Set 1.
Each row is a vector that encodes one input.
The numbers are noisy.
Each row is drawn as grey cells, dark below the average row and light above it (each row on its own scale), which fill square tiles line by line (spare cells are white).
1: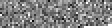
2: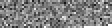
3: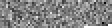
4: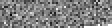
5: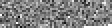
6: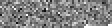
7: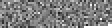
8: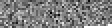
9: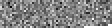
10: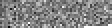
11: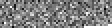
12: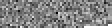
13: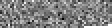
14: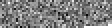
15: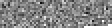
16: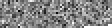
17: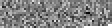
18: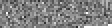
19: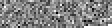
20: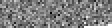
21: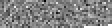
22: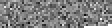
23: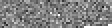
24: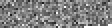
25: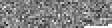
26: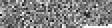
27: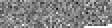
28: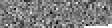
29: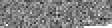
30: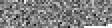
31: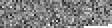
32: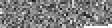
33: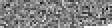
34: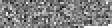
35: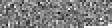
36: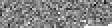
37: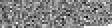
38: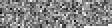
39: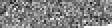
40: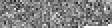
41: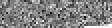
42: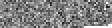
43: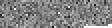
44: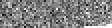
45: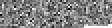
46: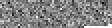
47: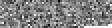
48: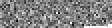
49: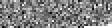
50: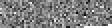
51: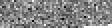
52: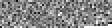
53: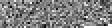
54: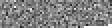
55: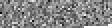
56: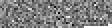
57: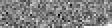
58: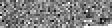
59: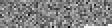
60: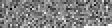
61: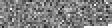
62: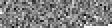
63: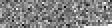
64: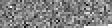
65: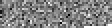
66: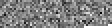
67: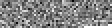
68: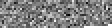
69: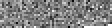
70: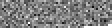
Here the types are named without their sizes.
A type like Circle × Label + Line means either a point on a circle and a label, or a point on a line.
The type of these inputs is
Tree + Unit.
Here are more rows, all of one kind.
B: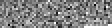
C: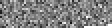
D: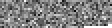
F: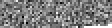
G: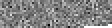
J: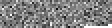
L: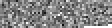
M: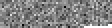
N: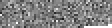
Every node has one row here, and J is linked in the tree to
B.
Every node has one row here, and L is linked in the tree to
G.
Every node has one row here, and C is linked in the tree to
F and N.
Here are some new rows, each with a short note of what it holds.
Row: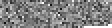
a fixed value
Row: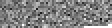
a node of a tree
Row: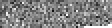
a fixed value
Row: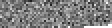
a fixed value
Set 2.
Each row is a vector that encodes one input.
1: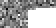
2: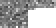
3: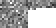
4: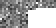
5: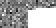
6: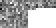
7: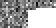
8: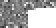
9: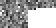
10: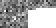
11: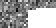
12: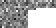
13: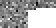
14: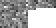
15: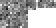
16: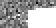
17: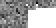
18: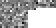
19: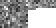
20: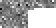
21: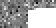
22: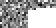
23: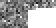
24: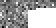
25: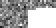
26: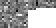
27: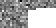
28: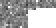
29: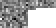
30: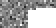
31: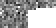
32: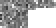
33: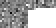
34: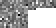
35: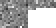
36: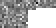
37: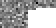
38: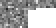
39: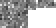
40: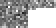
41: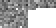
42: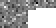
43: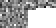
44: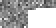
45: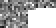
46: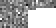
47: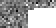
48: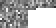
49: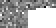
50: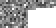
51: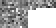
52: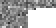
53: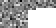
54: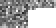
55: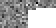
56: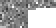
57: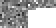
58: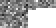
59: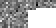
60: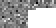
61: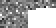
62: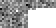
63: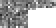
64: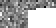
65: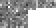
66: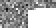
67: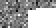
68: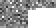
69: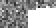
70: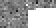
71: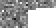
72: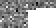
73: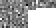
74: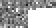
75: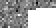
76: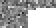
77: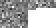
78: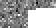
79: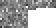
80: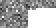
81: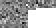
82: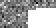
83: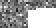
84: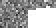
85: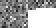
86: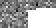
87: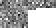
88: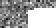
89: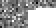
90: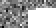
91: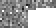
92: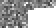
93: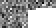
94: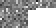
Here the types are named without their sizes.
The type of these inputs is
Line.
